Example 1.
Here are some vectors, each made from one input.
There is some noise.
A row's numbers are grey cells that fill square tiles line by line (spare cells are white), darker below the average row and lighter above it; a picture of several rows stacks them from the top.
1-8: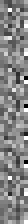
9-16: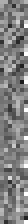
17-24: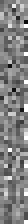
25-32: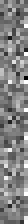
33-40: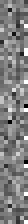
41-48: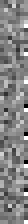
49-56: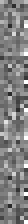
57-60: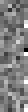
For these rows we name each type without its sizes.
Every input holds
a point on a circle and a point on a line.
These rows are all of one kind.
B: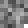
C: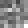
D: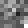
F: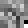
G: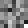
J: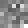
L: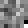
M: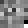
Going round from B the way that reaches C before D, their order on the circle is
B, M, C, J, F, D, G, L.
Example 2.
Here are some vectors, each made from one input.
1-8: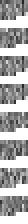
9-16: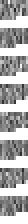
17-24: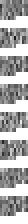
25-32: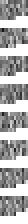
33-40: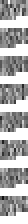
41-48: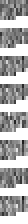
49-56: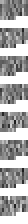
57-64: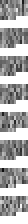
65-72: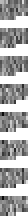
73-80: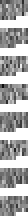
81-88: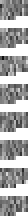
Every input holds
either a point on a 6-point line, or a point on a 7-point line.
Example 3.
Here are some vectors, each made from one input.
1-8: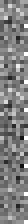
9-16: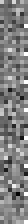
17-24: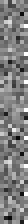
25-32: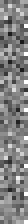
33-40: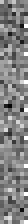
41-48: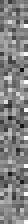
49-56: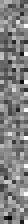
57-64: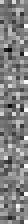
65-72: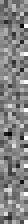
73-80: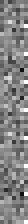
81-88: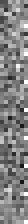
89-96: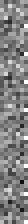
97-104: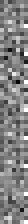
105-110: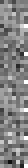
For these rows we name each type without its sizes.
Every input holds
either a point on a line, or four true/false values.
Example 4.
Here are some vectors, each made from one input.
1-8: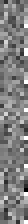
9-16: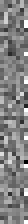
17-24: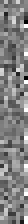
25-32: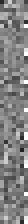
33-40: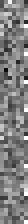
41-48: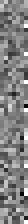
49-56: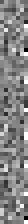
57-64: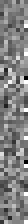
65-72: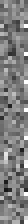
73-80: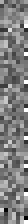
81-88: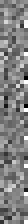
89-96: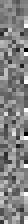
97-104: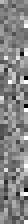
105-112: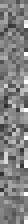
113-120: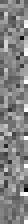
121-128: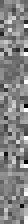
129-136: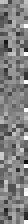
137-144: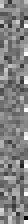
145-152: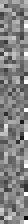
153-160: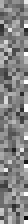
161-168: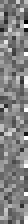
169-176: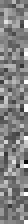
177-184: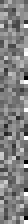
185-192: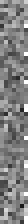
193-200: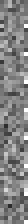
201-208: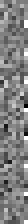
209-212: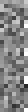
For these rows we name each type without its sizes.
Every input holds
a point on each of two lines and four true/false values.
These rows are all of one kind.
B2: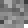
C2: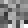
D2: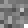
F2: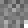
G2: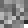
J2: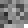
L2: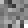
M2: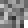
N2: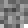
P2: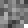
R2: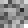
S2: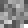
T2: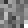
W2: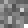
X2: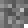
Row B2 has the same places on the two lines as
D2, N2, W2 and X2.
